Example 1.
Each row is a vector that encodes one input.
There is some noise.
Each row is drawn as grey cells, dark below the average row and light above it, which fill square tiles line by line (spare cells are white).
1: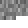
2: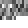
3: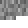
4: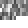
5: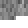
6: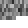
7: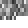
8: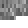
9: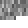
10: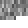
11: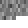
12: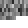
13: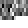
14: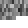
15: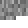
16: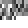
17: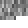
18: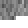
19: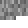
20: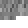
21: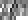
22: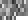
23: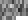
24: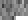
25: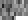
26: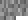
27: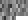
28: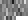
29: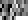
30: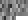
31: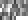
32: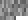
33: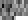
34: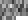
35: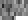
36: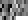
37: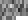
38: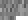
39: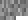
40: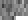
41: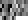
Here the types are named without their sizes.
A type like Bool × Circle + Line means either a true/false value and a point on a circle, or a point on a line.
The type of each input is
Line.
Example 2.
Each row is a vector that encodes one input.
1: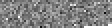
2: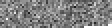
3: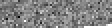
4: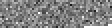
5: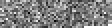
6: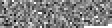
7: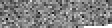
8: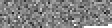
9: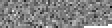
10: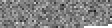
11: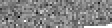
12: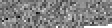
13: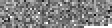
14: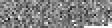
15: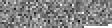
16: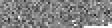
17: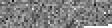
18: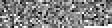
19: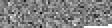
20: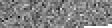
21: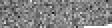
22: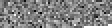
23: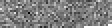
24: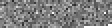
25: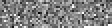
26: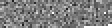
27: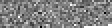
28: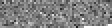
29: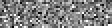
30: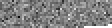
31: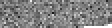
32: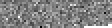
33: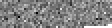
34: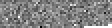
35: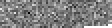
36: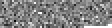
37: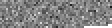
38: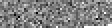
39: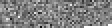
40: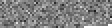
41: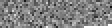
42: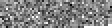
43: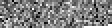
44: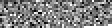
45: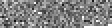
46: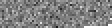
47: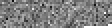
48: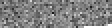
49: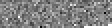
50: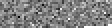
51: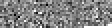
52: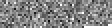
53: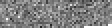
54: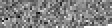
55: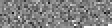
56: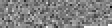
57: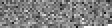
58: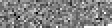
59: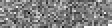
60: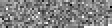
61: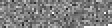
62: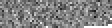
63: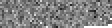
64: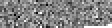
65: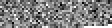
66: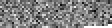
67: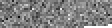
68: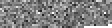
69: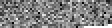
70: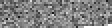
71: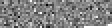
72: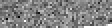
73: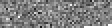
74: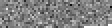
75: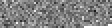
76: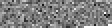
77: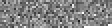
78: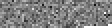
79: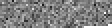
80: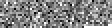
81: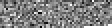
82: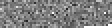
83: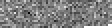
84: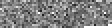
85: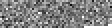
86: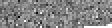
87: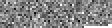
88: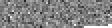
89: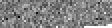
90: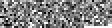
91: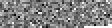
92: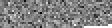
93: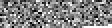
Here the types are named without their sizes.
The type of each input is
Circle + Unit.
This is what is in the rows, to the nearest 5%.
About 90% of them hold a point on a circle. The rest hold a fixed value.
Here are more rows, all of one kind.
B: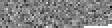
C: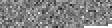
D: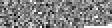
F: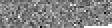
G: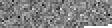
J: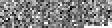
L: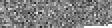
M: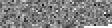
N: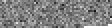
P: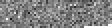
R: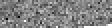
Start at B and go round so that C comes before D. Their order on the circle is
B, C, N, D, R, G, M, L, P, F, J.
